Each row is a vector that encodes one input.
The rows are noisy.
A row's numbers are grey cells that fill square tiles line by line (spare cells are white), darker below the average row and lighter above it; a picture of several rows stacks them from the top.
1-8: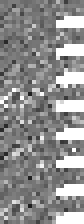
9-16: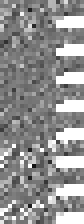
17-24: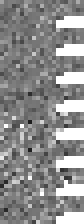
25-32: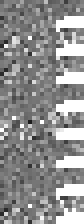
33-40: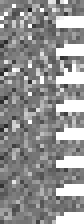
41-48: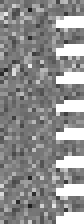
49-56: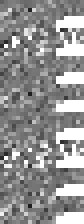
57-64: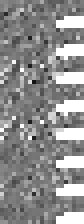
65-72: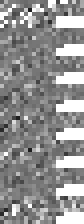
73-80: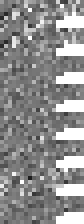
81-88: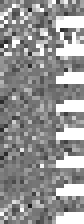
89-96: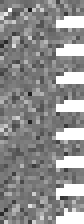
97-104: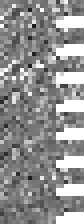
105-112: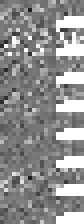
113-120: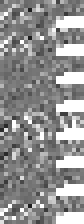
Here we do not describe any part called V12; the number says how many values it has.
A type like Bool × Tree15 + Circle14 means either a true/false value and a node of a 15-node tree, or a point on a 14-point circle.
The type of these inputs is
Bool × (Tree11 + V12).
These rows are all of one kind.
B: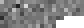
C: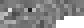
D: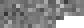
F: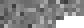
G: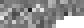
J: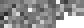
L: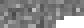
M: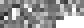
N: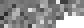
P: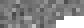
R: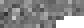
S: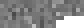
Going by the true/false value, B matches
M and R.
